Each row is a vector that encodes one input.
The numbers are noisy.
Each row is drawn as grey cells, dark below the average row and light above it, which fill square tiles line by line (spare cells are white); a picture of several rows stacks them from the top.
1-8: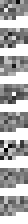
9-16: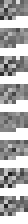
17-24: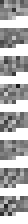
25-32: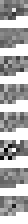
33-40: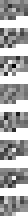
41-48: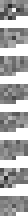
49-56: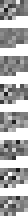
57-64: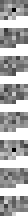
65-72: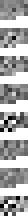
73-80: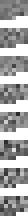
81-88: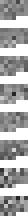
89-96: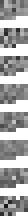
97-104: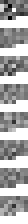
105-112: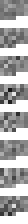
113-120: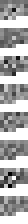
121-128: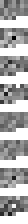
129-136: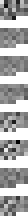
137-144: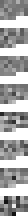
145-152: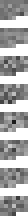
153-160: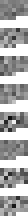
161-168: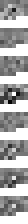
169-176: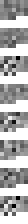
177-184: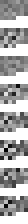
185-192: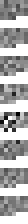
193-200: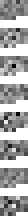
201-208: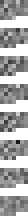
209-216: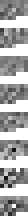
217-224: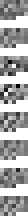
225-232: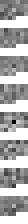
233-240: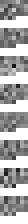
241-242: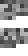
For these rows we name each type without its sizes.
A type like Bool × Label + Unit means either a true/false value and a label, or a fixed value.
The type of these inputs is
List(Circle).
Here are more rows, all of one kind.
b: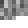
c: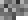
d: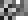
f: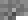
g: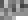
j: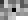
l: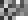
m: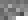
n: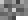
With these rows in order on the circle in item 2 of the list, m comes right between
f and g.
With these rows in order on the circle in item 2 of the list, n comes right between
c and d.
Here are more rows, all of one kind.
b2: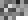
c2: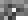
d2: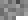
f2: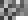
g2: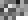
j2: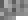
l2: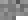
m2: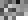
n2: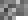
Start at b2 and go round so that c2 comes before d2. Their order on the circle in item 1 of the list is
b2, g2, j2, f2, c2, l2, d2, m2, n2.
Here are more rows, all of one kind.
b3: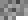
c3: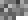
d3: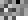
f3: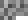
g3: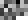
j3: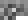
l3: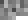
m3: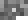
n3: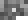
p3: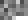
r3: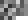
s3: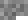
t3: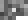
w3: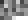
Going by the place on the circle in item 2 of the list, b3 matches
j3, n3 and t3.
